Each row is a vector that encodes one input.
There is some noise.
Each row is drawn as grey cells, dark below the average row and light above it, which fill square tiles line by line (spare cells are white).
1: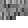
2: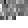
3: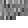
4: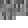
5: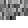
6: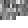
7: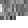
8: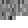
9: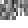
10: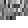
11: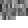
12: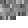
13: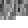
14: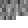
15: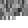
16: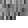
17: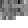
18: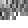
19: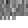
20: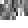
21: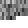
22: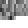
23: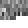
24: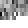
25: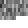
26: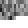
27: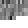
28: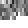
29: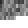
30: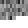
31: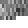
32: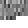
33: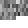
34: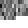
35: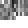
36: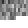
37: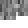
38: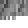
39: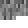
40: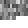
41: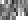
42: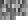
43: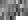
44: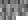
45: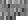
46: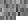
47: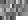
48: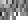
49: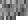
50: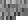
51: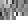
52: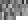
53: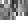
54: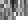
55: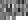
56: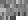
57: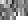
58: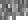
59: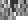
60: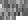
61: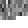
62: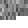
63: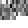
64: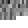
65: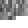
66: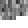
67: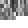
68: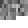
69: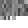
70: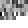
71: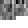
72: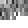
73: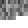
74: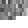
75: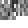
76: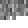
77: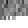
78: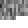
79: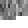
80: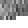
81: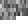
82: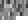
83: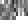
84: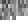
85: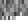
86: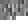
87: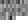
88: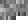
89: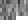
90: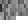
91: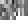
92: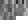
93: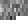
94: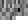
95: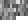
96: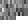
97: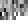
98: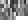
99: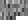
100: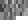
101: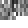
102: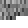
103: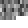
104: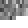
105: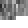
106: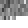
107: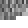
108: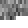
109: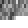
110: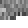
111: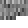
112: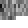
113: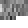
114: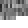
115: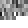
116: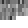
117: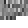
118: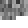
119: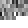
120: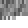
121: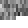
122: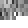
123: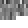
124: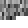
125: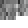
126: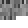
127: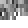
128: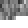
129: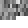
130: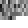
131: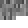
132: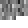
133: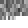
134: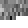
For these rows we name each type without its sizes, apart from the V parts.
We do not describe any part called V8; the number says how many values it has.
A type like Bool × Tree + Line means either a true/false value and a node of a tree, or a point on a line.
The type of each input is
Line + (Tree + Unit) × V8.
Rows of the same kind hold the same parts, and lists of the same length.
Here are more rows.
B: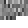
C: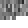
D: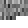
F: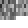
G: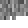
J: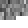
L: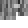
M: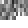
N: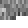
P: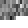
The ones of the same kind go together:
B, D, N, P
C, F, G, J, L
M

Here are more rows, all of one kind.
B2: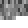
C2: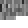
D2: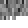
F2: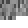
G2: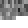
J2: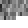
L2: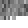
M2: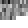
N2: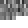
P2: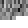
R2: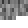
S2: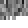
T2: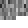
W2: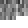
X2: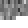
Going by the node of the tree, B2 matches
G2, L2, R2 and T2.
